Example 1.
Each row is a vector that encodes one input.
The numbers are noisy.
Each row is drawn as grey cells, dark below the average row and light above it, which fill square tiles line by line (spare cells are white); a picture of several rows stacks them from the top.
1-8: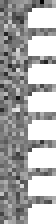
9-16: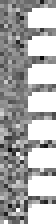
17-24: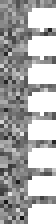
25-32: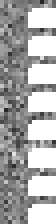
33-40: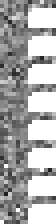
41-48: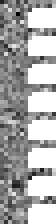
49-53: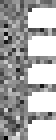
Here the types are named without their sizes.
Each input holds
a point on a line.
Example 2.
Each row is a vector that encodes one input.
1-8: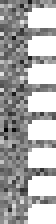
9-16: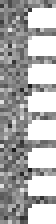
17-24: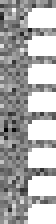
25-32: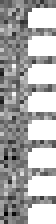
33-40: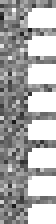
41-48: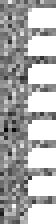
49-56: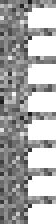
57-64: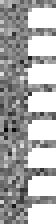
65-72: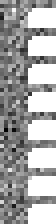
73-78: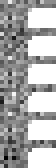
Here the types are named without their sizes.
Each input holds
a point on a circle.
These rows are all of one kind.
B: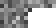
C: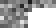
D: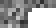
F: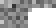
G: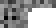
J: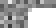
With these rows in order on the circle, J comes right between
B and F.
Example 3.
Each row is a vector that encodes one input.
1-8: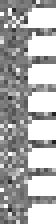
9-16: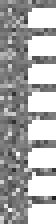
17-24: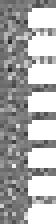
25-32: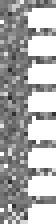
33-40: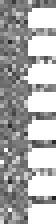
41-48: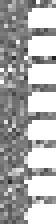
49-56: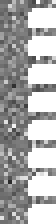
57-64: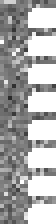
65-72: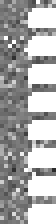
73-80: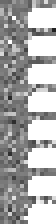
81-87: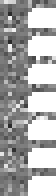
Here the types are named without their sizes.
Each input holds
a label.
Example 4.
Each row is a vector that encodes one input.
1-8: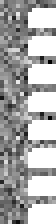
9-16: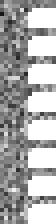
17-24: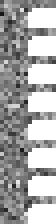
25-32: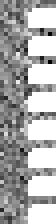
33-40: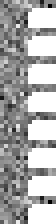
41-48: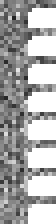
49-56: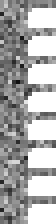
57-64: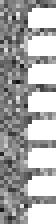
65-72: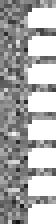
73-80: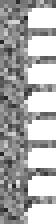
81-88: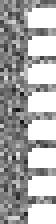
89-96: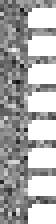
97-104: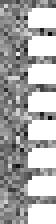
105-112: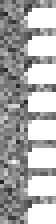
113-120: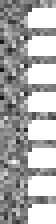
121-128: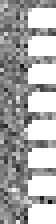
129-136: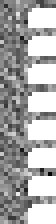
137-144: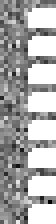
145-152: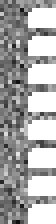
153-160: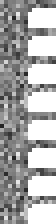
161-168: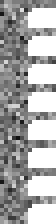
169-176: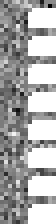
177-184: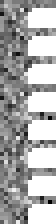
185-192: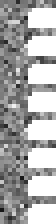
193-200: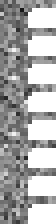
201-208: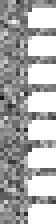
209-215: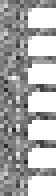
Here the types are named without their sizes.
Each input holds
a point on a line.
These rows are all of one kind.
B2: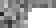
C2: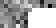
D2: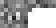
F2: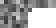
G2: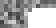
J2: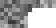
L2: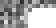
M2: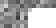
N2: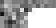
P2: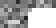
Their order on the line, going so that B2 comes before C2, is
L2, G2, P2, M2, B2, N2, J2, F2, D2, C2.
